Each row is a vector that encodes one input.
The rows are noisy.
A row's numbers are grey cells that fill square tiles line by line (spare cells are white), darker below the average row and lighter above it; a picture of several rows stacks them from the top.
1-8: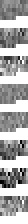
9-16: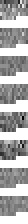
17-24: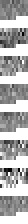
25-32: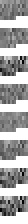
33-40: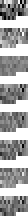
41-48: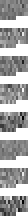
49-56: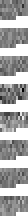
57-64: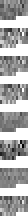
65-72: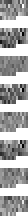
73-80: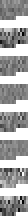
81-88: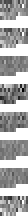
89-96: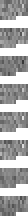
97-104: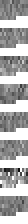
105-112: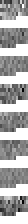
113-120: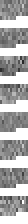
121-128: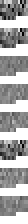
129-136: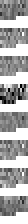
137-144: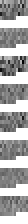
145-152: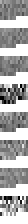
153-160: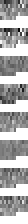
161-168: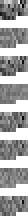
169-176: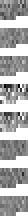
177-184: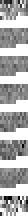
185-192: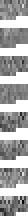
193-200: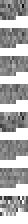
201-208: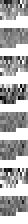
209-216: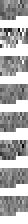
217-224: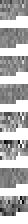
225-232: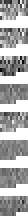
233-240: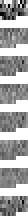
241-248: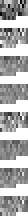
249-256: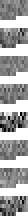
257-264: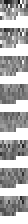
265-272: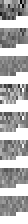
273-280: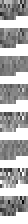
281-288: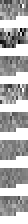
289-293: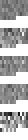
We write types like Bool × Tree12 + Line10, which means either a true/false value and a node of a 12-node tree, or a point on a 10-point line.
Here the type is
Line16.
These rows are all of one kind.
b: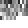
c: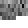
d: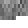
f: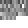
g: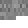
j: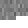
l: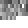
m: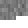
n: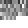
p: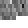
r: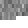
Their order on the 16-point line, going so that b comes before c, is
l, r, b, d, n, f, g, c, j, m, p.
